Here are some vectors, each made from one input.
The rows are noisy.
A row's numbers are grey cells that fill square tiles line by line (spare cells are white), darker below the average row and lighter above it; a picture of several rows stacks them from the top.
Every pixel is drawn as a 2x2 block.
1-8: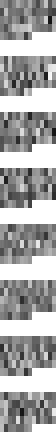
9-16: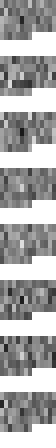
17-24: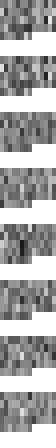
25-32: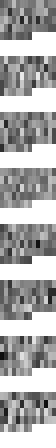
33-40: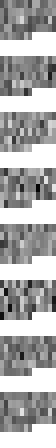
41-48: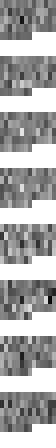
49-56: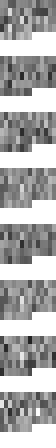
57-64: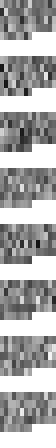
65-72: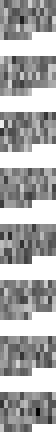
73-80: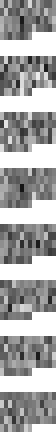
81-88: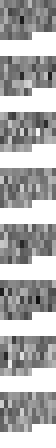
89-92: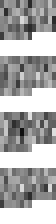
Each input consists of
a node of a 7-node tree and a true/false value.
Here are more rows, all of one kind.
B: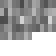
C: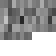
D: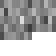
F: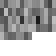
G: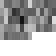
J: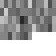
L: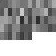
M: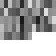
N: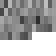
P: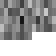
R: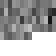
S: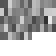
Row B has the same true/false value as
D and S.
